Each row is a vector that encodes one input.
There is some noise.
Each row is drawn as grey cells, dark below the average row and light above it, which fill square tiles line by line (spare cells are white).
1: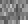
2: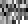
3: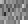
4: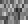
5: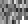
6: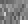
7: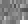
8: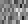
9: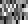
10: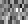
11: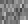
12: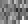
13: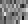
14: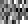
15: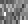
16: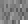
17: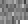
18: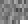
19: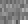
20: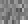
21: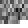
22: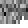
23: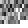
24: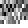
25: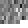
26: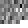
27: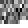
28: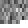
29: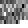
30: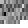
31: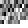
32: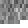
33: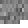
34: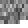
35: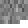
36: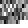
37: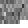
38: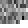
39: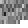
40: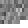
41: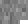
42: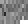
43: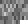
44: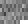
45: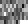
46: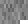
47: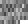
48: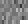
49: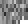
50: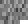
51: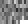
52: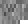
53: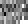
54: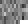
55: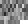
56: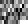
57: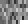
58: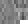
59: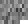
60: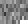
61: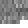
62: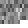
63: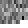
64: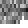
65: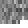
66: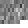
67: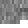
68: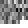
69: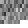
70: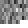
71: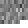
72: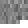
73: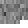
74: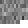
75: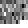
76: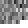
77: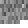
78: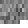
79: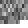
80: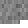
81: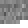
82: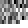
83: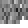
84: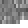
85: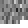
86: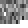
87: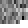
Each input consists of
one of 5 labels and one of 6 labels, together with either a fixed value, or three true/false values.
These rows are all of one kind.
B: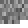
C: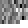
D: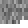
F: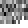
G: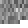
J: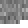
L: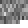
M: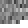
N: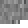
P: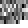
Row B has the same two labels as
D and F.
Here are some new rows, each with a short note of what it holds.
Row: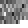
one of 5 labels and one of 6 labels
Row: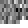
one of 5 labels, one of 6 labels and three true/false values
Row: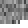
one of 5 labels, one of 6 labels and three true/false values
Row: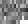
one of 5 labels and one of 6 labels
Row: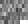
one of 5 labels, one of 6 labels and three true/false values
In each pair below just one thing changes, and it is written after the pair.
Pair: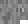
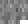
one of the three true/false values
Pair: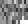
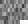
one of the two labels
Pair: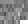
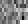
one of the three true/false values
